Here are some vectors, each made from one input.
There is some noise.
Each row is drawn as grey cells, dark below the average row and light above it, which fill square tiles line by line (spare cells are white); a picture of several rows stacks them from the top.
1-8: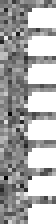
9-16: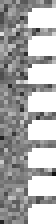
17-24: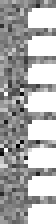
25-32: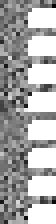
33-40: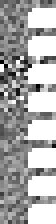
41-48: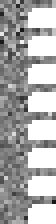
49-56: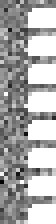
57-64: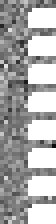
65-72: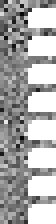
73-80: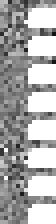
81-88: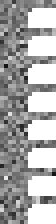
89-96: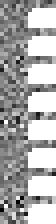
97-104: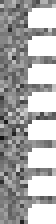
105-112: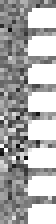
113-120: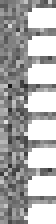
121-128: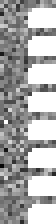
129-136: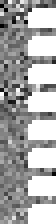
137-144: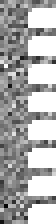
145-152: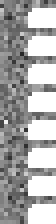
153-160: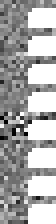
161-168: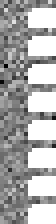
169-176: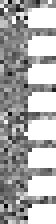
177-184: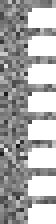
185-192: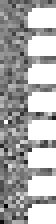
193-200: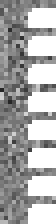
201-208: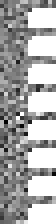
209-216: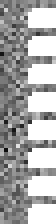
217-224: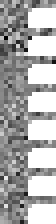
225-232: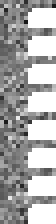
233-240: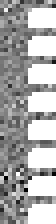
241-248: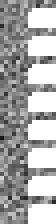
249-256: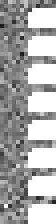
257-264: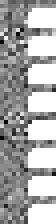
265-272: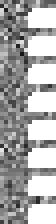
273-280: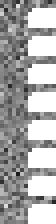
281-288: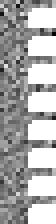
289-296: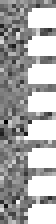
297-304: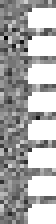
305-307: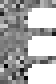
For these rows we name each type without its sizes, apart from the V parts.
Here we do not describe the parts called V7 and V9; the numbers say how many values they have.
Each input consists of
a node of a tree and a value of V9, together with either a point on a line, or a value of V7.
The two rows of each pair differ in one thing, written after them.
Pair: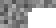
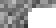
the value of V9
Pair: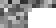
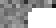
the place on the line
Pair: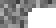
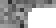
the node of the tree
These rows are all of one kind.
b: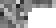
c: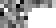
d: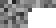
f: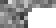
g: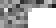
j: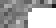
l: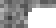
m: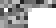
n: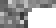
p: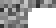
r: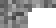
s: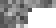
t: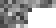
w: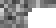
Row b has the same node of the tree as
d, g and m.
